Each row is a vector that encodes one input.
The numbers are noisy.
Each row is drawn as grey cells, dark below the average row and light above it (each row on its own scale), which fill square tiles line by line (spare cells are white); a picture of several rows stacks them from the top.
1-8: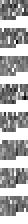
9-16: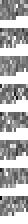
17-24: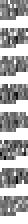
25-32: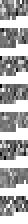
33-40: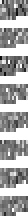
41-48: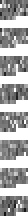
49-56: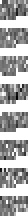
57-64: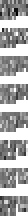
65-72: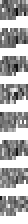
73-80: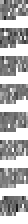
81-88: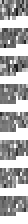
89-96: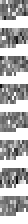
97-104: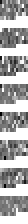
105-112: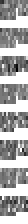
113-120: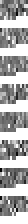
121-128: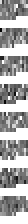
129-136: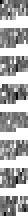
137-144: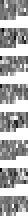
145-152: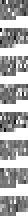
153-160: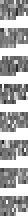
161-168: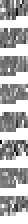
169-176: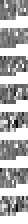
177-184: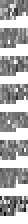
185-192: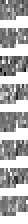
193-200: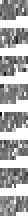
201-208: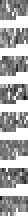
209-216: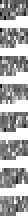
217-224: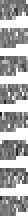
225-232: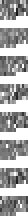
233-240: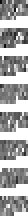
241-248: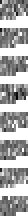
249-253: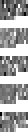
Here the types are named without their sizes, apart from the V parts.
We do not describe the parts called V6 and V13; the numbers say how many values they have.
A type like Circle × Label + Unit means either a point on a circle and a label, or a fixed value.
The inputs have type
Circle × V13 + Line × V6.
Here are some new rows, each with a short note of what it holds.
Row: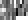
a point on a line and a value of V6
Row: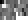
a point on a circle and a value of V13
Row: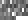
a point on a circle and a value of V13
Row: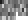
a point on a circle and a value of V13
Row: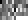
a point on a circle and a value of V13
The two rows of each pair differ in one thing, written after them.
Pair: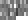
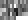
the place on the line
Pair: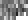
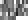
the place on the line
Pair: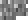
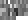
the value of V6
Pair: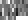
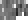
the value of V6
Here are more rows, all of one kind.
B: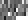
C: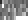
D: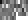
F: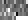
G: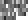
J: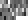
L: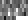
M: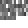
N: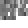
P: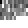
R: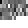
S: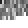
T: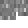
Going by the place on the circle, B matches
F, G, L and M.
